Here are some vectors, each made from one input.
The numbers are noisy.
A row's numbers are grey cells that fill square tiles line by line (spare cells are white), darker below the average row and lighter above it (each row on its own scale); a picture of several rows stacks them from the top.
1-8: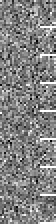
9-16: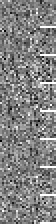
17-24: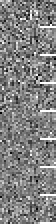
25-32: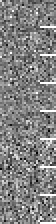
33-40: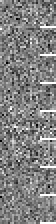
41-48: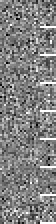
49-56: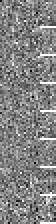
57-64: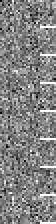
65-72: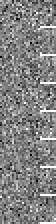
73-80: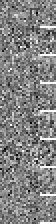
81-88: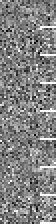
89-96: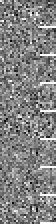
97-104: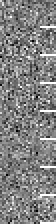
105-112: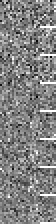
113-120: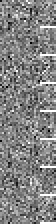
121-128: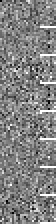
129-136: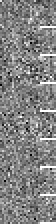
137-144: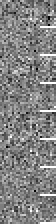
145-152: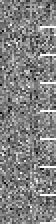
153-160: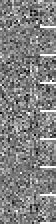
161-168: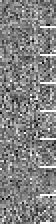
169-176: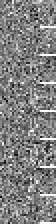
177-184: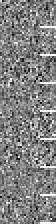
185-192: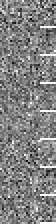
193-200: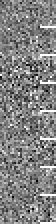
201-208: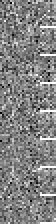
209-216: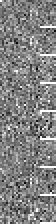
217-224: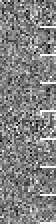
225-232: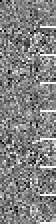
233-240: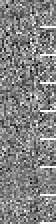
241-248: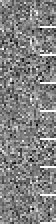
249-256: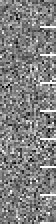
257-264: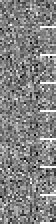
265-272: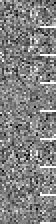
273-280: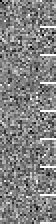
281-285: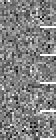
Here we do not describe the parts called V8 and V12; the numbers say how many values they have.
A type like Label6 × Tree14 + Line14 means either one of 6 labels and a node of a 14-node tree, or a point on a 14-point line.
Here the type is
List2(Circle9) + V8 × V12.
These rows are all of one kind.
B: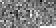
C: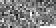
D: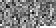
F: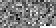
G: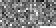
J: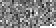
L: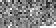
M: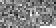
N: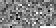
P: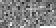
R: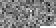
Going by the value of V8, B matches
F, G, J and R.
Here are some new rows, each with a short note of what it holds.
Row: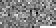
a list of one item
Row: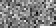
a list of one item
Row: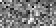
a value of V8 and a value of V12
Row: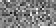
a value of V8 and a value of V12
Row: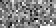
a list of two items
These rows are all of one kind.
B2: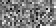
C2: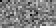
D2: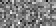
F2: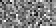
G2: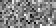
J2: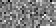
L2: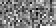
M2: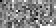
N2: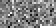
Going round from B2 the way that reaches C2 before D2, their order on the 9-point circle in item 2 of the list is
B2, L2, C2, J2, F2, N2, D2, G2, M2.
